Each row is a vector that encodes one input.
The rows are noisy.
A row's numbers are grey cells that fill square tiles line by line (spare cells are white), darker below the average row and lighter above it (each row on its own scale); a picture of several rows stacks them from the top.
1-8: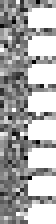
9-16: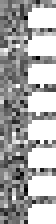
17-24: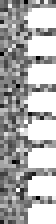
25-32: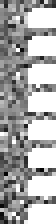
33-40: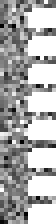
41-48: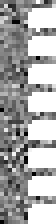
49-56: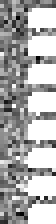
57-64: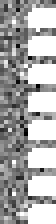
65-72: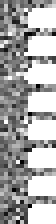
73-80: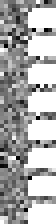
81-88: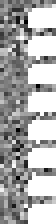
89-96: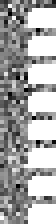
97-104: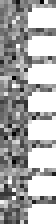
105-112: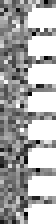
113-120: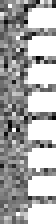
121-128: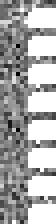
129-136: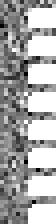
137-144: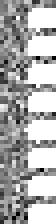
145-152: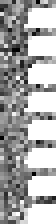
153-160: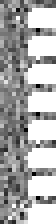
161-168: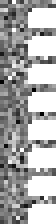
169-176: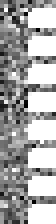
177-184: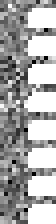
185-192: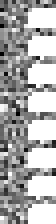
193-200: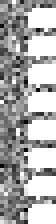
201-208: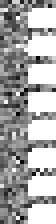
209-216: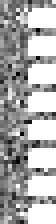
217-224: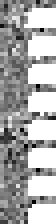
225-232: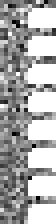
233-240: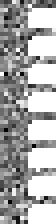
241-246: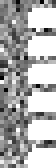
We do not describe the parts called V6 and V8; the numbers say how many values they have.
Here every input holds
a point on a 7-point line and a value of V8, together with either a point on a 7-point line, or a value of V6.
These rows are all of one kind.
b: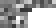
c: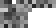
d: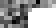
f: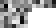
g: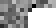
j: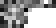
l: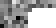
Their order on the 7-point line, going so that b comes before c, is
f, l, j, b, c, g, d.
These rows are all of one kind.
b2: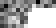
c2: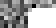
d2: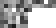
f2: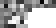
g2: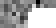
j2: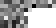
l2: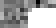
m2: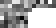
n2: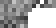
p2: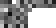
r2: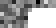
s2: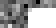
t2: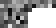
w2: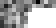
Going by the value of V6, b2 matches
c2, j2 and w2.
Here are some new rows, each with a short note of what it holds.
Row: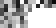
a point on each of two 7-point lines and a value of V8
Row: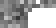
a point on each of two 7-point lines and a value of V8
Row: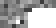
a point on a 7-point line, a value of V6 and a value of V8
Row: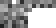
a point on a 7-point line, a value of V6 and a value of V8
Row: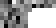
a point on a 7-point line, a value of V6 and a value of V8
